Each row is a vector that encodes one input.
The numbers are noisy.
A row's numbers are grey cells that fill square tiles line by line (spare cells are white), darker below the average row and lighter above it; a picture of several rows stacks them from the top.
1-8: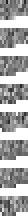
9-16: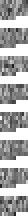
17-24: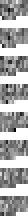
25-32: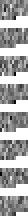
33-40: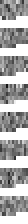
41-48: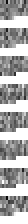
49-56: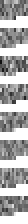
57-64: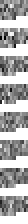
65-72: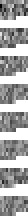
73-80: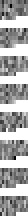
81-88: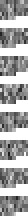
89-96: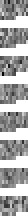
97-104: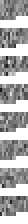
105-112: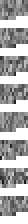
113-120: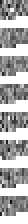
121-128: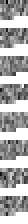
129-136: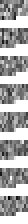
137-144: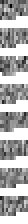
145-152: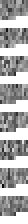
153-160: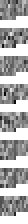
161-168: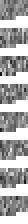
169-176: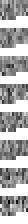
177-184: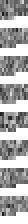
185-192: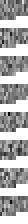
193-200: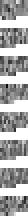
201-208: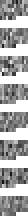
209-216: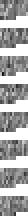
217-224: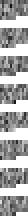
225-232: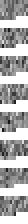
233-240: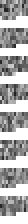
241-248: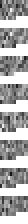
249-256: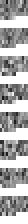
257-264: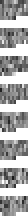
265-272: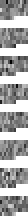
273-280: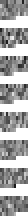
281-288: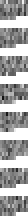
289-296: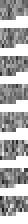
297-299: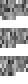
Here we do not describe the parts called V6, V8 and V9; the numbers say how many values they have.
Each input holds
a value of V8, together with either a point on a 10-point circle, a true/false value, a value of V6 and a value of V9, or a node of an 11-node tree.
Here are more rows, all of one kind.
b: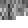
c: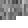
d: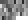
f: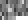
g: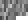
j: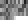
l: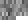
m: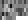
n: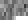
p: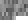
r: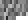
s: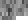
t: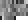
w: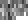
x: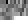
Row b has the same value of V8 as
d, l, s and w.
